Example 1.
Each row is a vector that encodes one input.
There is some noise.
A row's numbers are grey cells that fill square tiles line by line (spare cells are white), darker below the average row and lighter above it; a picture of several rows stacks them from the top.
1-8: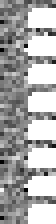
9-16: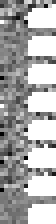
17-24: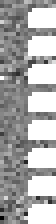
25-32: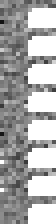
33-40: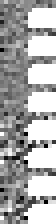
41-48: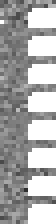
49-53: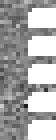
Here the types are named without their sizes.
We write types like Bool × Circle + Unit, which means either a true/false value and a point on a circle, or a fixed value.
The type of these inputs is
Bool × Line.
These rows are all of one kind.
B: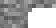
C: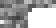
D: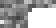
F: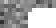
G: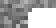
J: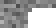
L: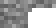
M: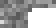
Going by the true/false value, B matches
F and L.
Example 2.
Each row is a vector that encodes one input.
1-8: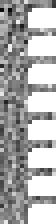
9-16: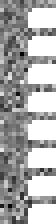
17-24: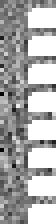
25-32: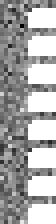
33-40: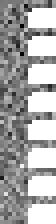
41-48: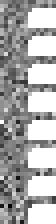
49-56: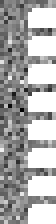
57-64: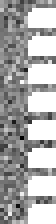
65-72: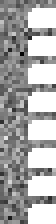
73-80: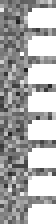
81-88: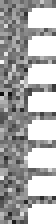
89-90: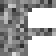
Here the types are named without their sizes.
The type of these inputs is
Bool × Line × Line.
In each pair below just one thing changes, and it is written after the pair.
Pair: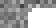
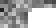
the place on one of the two lines
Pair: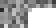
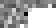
the place on one of the two lines
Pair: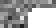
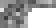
the place on one of the two lines
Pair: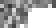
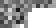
the place on one of the two lines
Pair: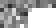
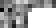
the place on one of the two lines
